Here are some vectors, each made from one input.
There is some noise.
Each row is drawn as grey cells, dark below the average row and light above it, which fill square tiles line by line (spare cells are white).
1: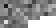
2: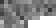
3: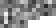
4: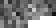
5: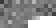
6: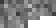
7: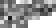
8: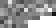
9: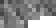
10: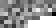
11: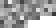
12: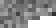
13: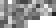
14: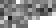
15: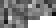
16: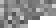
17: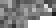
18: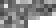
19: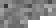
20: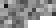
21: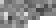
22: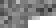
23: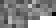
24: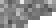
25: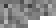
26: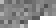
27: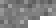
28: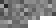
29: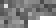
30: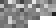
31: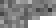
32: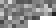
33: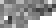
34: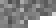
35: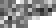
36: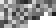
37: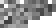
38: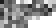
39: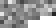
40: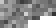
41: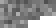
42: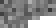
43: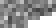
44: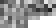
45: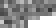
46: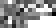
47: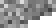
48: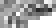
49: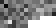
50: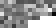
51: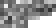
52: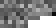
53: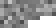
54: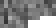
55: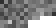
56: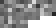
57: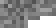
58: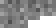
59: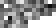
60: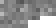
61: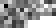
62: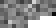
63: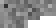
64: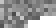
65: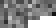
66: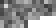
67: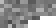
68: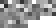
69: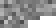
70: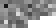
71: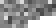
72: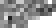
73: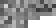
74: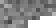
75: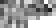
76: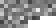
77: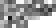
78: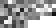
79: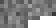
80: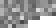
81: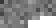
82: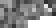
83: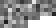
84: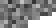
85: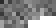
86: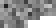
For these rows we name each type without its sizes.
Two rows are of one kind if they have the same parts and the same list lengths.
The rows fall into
2 kinds.
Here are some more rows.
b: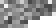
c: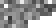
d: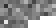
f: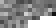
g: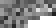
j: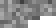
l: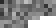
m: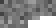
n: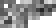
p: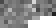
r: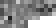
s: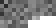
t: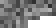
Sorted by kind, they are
b, c, d, f, g, j, t
l, m, n, p, r, s

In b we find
a point on a line and a node of a tree.
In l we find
a point on each of two lines.
